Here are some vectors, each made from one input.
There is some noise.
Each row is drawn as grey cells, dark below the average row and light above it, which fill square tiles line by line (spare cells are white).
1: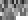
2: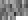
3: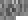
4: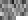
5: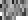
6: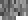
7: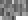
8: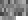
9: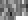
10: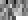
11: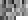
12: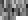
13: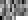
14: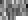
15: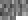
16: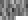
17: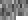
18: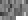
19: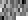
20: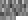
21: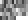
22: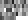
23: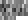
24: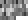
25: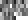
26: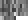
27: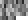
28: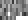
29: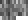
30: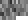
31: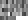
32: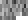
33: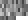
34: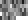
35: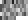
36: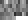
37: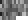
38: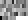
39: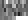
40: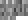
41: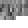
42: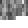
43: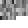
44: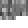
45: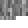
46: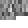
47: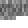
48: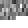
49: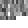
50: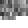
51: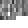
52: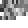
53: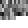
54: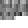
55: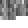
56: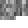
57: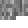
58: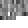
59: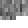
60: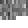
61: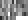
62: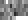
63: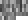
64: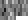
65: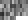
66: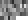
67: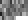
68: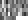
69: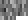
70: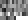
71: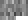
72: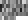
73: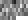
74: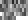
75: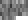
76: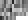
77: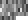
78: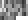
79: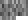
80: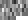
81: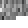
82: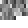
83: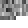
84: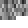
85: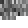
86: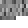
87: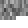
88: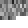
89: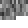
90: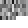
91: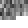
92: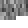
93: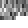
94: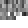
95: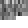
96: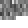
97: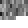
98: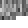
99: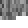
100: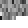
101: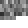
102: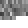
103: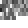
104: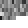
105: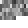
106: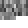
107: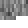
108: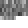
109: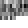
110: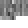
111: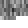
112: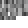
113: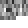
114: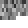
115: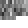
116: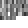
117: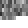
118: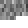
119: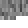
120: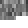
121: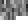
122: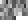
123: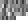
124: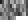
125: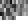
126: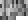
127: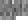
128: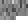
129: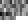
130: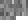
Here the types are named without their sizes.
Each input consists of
either a label, or a point on a line and a true/false value.
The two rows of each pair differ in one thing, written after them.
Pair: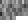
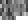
the true/false value
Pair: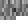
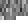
the true/false value
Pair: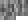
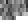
the place on the line
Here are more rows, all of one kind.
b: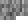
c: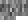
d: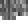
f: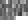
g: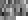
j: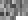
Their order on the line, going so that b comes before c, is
b, f, c, d, g, j.
